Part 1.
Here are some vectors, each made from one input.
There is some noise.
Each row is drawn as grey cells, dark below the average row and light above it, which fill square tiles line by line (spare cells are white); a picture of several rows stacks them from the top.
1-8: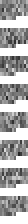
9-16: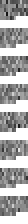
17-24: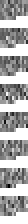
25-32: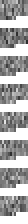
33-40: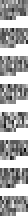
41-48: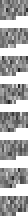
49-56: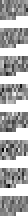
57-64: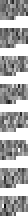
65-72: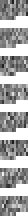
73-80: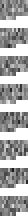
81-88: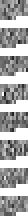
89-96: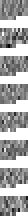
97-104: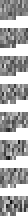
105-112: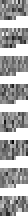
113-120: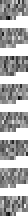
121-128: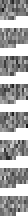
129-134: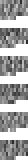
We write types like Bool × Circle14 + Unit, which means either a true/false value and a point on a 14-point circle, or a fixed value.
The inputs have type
Bool × Line7 + Line9.
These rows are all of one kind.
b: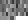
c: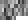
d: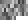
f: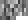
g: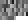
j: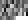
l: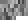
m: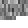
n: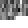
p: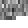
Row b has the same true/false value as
g, j and n.
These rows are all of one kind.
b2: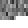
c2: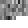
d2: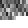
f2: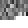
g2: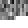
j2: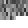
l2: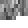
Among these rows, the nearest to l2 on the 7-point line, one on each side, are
b2 and j2.
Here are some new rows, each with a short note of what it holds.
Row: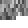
a point on a 7-point line and a true/false value
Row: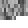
a point on a 7-point line and a true/false value
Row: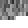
a point on a 7-point line and a true/false value
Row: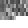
a point on a 7-point line and a true/false value
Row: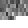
a point on a 7-point line and a true/false value
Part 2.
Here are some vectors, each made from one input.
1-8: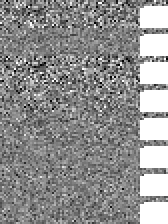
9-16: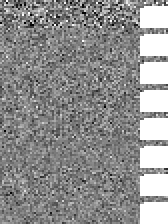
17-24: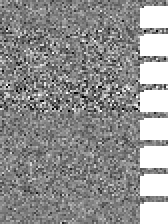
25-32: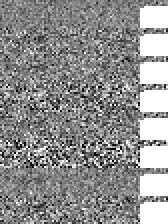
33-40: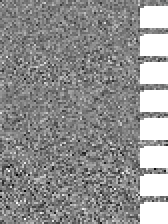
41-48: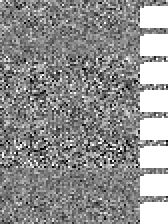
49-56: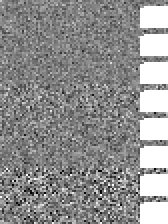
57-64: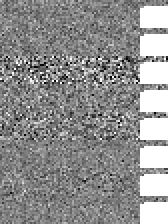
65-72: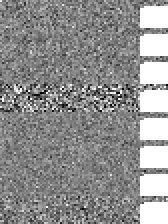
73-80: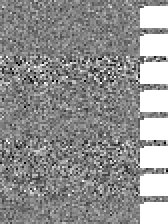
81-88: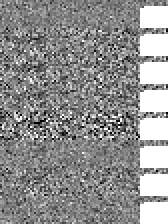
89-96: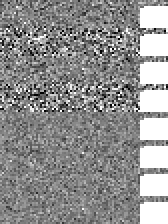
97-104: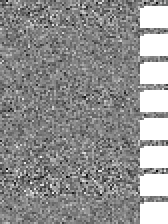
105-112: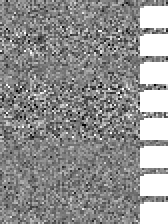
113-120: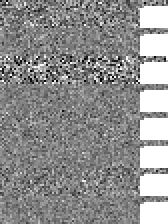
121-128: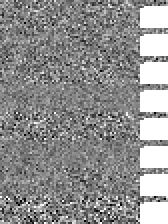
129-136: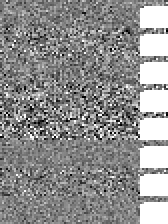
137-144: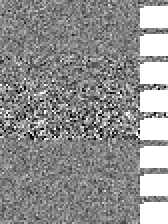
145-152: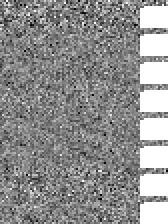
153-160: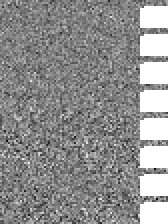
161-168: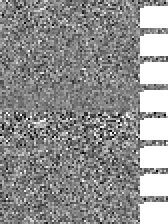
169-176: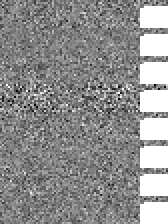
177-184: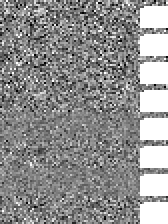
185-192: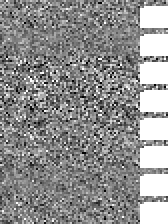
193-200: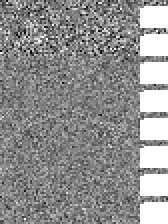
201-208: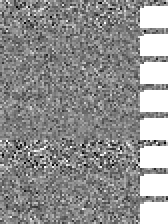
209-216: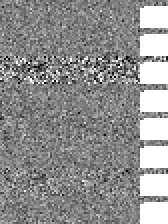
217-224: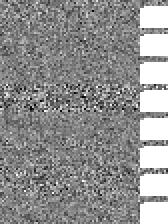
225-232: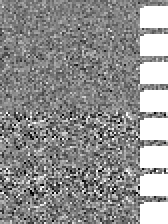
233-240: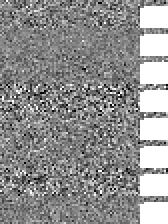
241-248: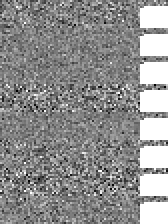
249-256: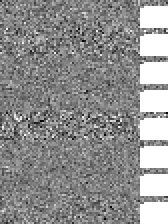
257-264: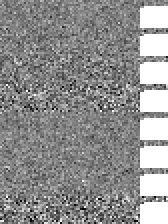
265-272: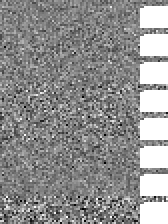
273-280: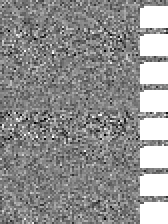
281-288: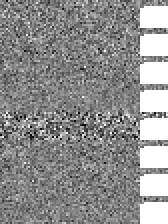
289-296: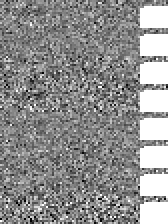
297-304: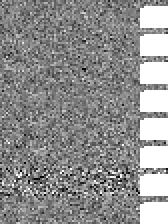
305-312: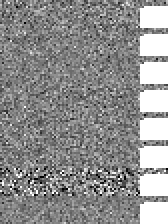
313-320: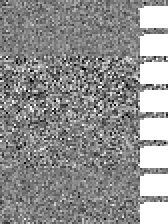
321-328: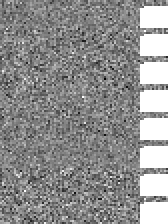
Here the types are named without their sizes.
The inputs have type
Circle + Label × Label + Unit.
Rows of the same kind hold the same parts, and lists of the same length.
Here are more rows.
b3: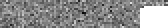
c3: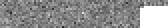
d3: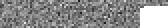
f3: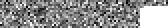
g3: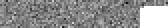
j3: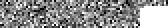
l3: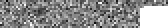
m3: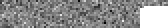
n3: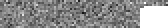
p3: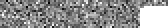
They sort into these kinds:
b3, d3, m3, n3
c3, f3, g3, j3, l3
p3

